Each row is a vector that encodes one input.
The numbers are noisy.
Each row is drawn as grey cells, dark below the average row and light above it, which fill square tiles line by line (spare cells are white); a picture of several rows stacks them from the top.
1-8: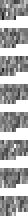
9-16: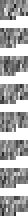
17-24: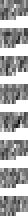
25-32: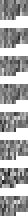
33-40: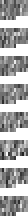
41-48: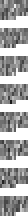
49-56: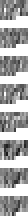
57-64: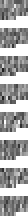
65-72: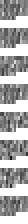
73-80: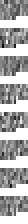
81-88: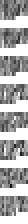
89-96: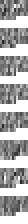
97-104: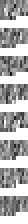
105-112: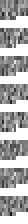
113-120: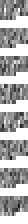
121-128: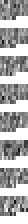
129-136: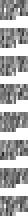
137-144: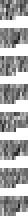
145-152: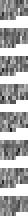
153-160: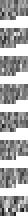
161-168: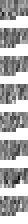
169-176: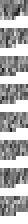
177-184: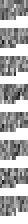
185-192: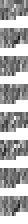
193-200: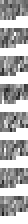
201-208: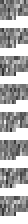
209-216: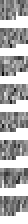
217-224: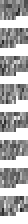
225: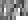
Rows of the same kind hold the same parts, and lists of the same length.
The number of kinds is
2.
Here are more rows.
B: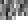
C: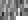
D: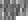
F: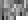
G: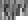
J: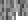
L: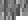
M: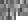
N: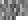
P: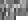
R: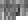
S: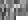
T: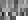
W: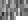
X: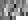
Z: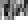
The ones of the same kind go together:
B, C, F, J, M, P, S, T, W, X
D, G, L, N, R, Z

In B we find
three true/false values.
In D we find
a point on a 9-point line.
